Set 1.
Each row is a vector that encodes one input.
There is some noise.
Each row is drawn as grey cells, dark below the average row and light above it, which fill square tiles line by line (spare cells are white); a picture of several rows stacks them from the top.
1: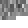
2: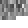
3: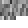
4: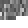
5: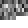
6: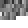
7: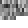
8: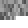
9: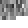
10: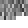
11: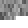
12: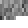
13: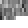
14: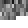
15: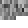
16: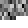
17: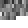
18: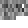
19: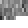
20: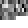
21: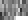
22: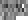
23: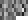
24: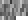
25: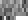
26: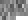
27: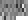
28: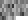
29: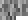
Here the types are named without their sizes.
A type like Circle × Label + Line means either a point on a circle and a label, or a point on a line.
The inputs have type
Line × Line.
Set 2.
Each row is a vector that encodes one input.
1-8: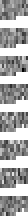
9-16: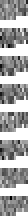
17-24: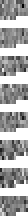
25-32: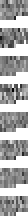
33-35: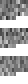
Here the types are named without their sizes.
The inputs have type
Line × Line + Unit.
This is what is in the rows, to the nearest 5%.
About 20% of them hold a fixed value. The rest hold a point on each of two lines.
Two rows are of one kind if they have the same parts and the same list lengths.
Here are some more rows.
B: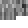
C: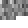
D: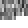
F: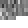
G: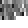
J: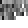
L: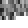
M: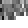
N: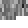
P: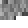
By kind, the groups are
B, C, D, F, N, P
G, J, L, M

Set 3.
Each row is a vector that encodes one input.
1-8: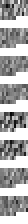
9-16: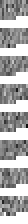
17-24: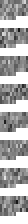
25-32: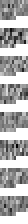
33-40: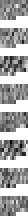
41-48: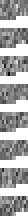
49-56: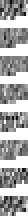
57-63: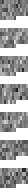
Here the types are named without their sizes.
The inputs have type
Line × Line + Unit.
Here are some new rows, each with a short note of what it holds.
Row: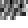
a fixed value
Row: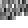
a point on each of two lines
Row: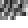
a fixed value
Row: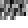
a fixed value
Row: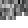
a point on each of two lines
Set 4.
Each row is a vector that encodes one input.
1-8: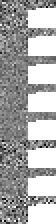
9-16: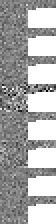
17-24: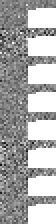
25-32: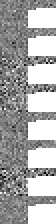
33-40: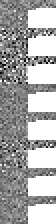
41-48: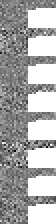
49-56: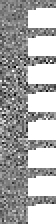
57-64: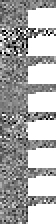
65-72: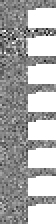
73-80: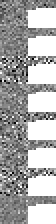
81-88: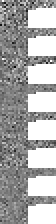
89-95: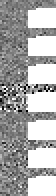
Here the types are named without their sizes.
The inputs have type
Circle.
